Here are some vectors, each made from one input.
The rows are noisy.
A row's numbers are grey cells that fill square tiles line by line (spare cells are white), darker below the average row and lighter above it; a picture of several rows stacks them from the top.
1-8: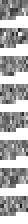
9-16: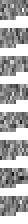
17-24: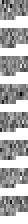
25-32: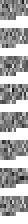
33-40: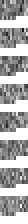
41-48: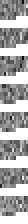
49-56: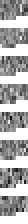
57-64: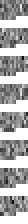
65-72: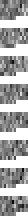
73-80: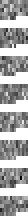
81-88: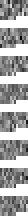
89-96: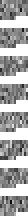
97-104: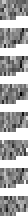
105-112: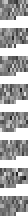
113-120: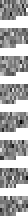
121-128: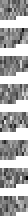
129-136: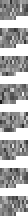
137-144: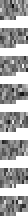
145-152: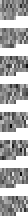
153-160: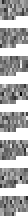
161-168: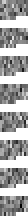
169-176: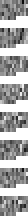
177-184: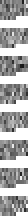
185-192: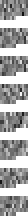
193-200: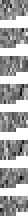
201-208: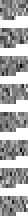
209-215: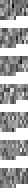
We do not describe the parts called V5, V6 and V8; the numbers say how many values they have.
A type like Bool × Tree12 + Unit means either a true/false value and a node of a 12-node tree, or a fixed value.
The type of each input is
Bool × (Tree9 + V5) × V8 + Tree7 × Tree7 + V6.
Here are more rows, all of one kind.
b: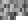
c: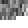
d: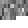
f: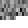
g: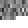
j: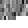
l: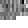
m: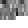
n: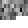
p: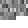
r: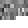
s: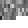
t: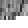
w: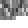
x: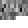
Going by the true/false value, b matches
l, m, p and w.
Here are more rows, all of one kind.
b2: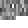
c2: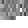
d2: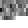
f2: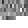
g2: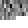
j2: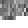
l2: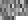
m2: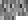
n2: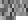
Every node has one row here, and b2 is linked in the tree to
f2, l2 and n2.
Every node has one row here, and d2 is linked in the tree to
j2.
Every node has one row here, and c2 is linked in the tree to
f2.
